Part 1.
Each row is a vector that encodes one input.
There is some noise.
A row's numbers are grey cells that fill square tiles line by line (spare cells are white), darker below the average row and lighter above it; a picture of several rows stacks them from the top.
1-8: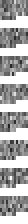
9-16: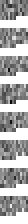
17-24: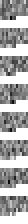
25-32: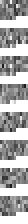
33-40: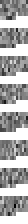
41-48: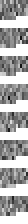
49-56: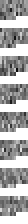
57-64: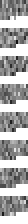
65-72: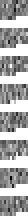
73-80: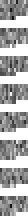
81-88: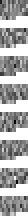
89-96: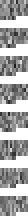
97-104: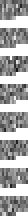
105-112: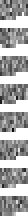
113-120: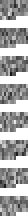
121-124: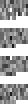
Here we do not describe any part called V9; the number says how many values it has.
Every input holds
a point on a 6-point circle and a value of V9, together with either a fixed value, or three true/false values.
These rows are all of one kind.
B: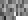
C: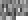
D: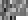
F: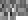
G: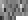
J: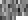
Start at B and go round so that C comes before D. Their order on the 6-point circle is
B, C, D, G, J, F.
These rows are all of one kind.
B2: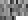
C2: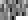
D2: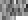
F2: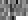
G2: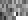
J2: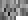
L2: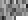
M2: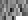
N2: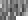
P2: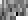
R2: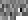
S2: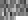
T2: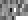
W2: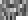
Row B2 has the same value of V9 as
C2, F2, M2 and T2.
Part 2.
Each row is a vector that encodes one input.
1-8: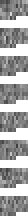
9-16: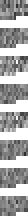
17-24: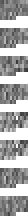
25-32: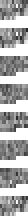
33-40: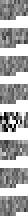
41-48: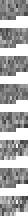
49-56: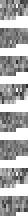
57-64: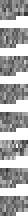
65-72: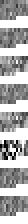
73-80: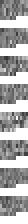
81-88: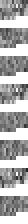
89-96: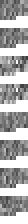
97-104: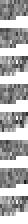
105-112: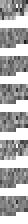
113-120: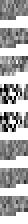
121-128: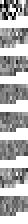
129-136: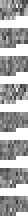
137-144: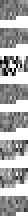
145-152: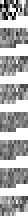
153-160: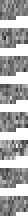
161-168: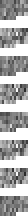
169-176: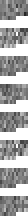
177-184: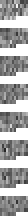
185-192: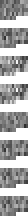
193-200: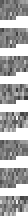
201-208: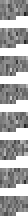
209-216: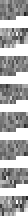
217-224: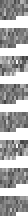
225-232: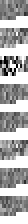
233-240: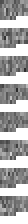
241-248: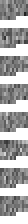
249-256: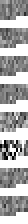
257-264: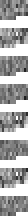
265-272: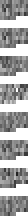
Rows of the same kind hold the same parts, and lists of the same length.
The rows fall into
4 kinds.
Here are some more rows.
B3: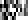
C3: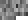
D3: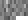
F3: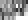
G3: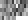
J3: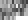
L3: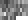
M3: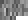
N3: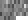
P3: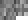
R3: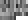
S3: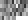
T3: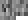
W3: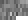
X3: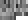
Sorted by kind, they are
B3
C3, D3, N3, R3, T3, X3
F3, G3, J3, S3
L3, M3, P3, W3

